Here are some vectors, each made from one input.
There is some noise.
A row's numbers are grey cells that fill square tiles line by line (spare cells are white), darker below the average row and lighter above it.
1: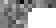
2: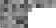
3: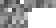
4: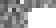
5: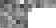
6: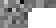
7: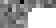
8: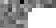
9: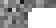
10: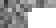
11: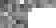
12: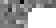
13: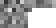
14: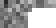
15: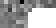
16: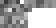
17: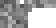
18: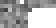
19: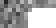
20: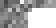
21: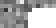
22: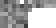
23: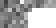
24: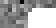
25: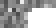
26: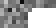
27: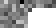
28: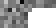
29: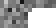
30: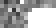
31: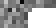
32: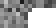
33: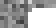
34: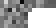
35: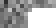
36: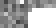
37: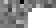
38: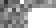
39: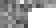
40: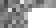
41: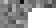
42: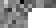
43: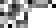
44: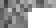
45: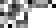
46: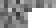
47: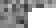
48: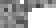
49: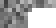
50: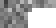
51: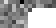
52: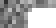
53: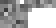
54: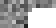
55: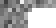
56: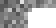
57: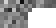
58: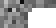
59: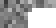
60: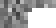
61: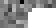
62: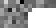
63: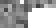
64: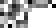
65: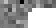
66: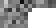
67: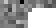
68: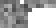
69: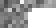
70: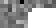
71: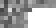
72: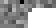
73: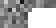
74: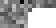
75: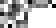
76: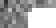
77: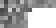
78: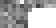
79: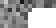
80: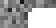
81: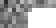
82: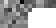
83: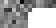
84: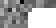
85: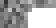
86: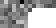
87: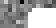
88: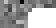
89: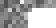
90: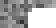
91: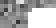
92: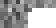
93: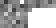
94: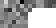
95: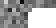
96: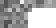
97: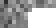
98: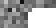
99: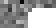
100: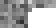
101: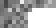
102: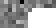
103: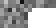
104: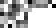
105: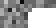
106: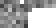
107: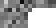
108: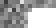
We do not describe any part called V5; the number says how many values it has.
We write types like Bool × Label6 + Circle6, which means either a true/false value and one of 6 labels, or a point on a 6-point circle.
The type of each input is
List2(Bool × V5).
